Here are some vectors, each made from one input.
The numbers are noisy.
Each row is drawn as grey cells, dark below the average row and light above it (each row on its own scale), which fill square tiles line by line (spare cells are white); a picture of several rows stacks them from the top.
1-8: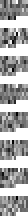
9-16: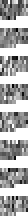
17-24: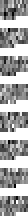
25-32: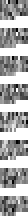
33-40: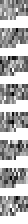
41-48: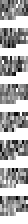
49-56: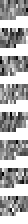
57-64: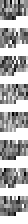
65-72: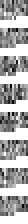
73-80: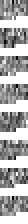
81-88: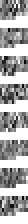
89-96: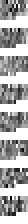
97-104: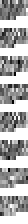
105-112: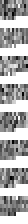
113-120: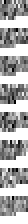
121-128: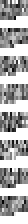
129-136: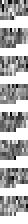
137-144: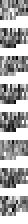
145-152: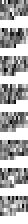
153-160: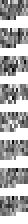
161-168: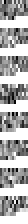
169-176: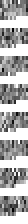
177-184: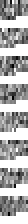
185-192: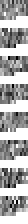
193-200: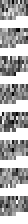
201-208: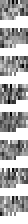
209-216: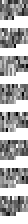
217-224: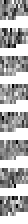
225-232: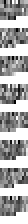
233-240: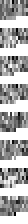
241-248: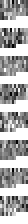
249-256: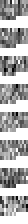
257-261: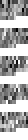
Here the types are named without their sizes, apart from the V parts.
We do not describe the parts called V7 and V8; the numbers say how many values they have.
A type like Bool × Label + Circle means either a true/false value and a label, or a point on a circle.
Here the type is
Bool × Tree × V7 + V8.
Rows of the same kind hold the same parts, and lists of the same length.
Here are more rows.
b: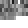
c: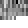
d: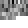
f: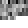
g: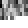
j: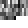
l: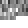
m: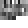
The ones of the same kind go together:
b, c, d, f, g, l
j, m

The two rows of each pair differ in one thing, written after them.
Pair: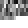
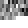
the true/false value
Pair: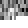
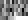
the node of the tree
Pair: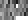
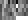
the true/false value
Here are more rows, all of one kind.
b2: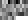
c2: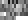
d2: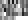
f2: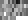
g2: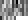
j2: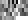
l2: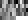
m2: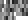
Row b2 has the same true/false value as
g2 and l2.
